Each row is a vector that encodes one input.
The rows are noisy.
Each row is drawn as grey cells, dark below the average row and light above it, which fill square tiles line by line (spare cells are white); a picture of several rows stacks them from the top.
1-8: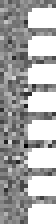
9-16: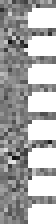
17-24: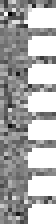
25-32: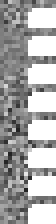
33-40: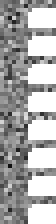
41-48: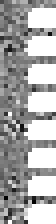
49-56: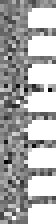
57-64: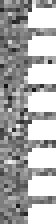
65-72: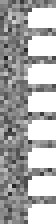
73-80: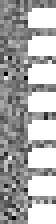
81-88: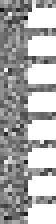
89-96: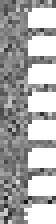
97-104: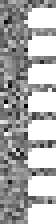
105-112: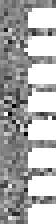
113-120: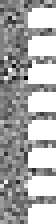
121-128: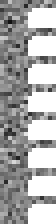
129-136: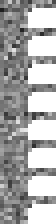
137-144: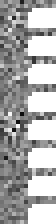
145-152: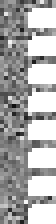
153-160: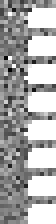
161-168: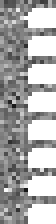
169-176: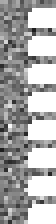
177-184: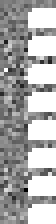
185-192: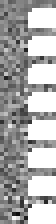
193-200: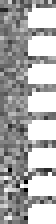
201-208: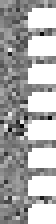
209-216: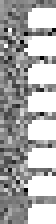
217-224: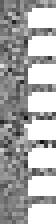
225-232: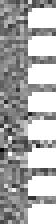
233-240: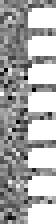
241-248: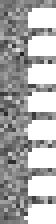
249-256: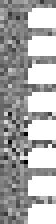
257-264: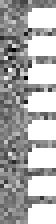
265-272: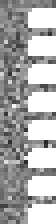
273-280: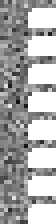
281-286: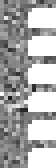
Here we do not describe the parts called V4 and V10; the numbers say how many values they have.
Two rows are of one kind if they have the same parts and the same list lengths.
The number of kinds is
4.
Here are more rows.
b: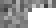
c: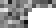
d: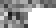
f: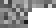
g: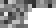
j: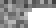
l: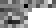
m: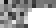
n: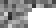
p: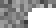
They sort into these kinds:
b, j
c, d
f, l, p
g, m, n

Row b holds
one of 8 labels and a value of V10.
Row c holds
a node of an 11-node tree, four true/false values and a value of V4.
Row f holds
four true/false values and a value of V4.
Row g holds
one of 8 labels, a node of an 11-node tree and a value of V10.
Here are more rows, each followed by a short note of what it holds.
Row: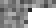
one of 8 labels, a node of an 11-node tree and a value of V10
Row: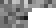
four true/false values and a value of V4
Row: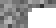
four true/false values and a value of V4
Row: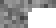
four true/false values and a value of V4
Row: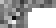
one of 8 labels, a node of an 11-node tree and a value of V10
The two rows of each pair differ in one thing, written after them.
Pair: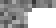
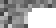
the label
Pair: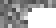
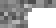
the label
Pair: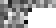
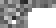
the value of V10
